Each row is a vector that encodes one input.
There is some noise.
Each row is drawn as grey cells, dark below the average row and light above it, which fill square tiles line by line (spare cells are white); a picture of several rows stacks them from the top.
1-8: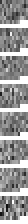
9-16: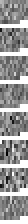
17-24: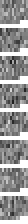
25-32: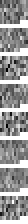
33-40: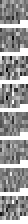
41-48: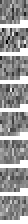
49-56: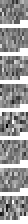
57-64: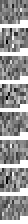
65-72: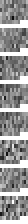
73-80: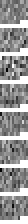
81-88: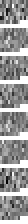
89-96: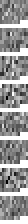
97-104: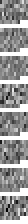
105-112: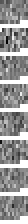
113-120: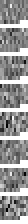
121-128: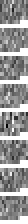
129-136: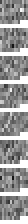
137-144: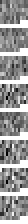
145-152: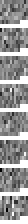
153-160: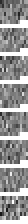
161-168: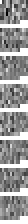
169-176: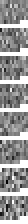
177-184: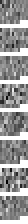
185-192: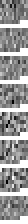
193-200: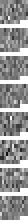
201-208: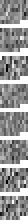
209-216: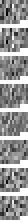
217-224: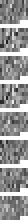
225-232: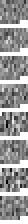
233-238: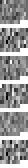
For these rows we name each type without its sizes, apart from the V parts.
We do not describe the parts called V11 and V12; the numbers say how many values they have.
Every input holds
either a point on a circle, four true/false values and a value of V12, or a value of V11.
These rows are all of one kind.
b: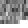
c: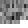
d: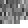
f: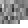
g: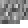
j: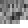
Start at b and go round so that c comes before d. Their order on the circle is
b, g, f, c, j, d.
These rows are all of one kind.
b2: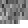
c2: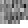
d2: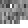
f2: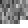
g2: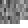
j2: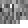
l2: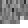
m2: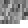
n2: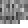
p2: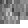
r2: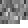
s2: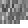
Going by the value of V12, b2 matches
d2 and m2.
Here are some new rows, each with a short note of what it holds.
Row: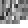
a value of V11
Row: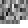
a value of V11
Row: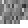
a point on a circle, four true/false values and a value of V12
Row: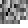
a value of V11
